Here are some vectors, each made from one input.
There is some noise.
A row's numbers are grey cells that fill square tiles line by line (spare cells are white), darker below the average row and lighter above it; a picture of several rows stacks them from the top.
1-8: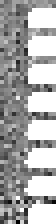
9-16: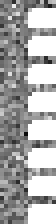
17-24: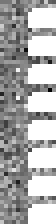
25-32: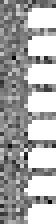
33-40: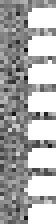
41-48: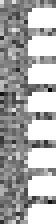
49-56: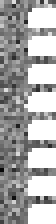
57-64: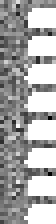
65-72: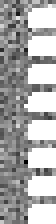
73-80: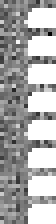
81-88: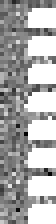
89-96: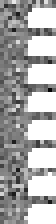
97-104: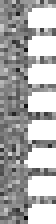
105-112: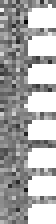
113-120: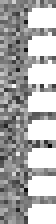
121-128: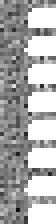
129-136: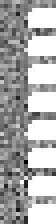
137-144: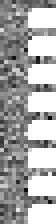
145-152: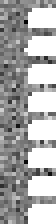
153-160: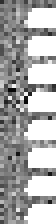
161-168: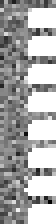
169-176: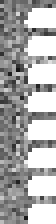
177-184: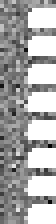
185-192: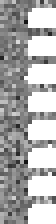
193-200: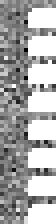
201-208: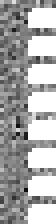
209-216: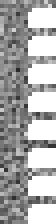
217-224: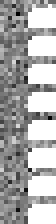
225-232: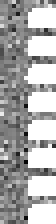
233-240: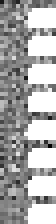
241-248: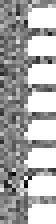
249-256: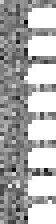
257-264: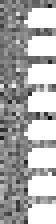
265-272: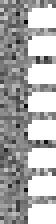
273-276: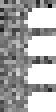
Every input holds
either a point on a 9-point circle and a true/false value, or a fixed value.
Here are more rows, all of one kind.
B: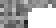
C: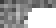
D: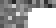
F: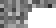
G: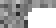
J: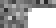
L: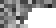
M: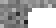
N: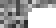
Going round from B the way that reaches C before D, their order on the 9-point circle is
B, G, F, L, C, N, D, J, M.
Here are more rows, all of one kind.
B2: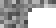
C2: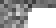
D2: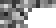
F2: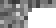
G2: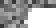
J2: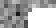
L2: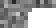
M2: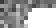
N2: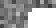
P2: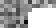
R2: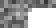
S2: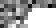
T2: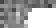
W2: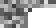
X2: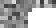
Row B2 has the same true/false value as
J2, P2, W2 and X2.
